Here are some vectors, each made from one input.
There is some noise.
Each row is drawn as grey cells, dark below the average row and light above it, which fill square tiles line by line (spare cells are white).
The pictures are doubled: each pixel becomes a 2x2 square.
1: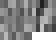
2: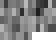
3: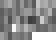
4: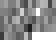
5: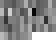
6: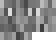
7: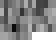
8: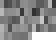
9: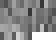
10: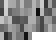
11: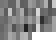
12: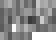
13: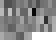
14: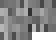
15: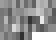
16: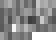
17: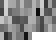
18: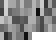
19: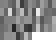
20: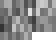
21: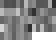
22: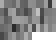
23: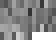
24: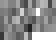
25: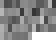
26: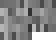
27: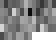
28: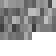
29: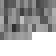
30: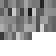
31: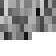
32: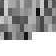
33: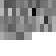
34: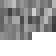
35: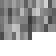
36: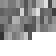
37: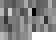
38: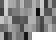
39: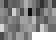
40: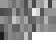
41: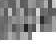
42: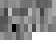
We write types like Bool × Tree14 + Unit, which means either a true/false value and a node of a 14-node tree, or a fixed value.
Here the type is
Circle6 × Circle6 + Unit.
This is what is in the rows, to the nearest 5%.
About 85% of them hold a point on each of two 6-point circles. The rest hold a fixed value.
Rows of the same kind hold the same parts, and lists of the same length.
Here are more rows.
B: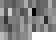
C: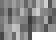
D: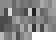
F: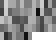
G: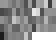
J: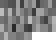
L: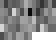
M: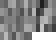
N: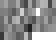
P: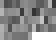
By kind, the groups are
B, C, D, G, J, L, M, N, P
F

